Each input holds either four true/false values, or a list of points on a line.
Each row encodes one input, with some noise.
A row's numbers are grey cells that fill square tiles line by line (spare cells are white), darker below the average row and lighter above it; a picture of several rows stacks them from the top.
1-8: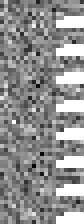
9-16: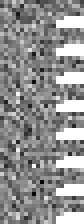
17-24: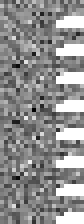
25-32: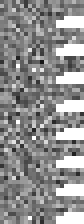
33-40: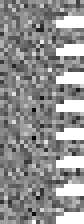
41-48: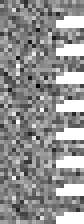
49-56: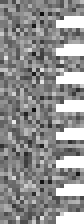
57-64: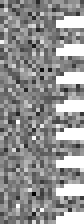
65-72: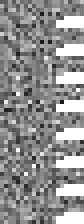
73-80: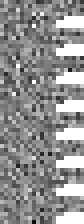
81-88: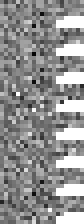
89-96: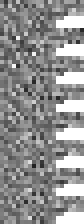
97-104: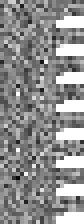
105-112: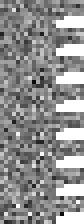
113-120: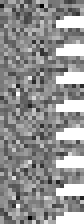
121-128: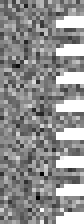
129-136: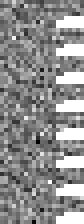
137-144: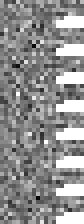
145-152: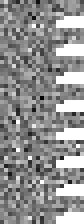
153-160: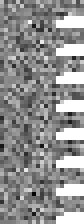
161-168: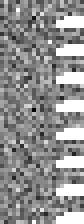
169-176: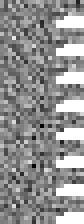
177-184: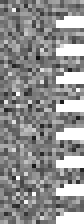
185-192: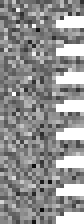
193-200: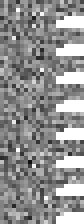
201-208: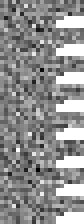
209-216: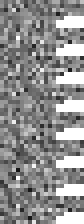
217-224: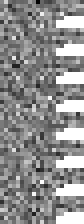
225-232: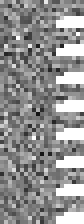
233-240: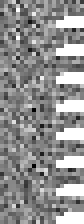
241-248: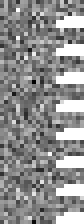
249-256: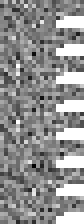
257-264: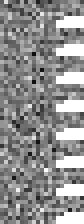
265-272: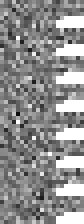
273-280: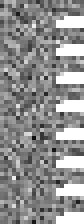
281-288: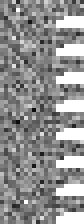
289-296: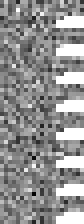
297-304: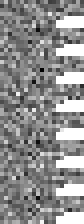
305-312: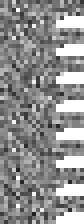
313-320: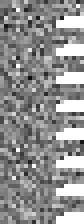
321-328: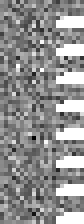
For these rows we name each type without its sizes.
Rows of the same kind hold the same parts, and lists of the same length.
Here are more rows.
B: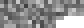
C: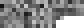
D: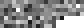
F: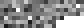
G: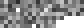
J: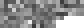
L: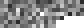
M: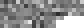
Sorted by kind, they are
B, J, M
C
D, F
G, L

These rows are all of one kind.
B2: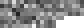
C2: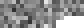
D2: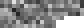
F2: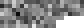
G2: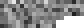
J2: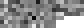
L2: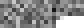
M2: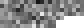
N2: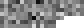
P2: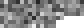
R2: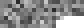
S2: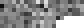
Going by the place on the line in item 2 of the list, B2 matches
C2, M2 and N2.
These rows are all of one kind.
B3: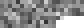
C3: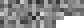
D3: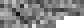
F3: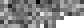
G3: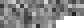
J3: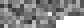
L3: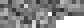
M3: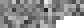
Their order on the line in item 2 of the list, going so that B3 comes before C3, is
M3, B3, J3, C3, D3, F3, L3, G3.
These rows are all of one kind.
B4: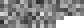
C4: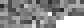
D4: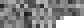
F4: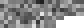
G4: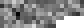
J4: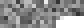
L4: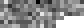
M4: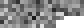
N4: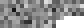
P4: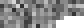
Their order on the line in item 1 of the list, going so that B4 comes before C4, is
L4, M4, B4, F4, G4, C4, J4, N4, P4, D4.
